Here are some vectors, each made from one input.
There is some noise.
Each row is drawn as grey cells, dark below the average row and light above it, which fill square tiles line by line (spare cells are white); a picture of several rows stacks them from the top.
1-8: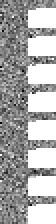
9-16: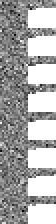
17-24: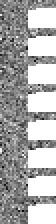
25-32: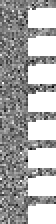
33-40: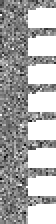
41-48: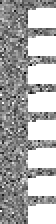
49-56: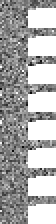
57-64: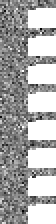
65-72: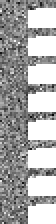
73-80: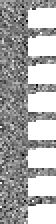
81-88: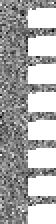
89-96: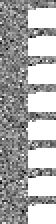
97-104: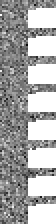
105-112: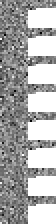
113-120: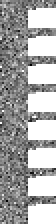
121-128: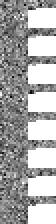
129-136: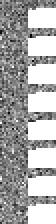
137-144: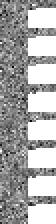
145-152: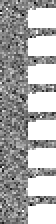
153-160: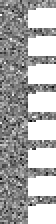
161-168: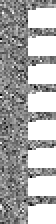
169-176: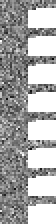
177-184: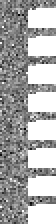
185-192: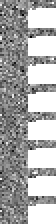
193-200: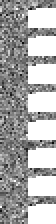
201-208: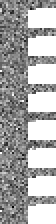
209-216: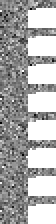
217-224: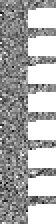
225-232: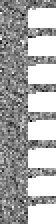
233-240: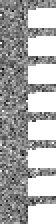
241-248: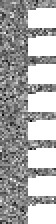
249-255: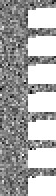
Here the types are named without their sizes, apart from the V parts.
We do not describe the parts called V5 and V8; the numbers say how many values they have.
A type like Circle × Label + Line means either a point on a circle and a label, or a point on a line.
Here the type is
(Bool × Bool × Bool × Bool + List(V8)) × Label × Line × V5.
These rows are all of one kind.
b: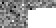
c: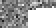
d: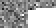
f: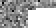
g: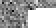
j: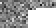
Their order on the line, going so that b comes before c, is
b, c, j, f, g, d.
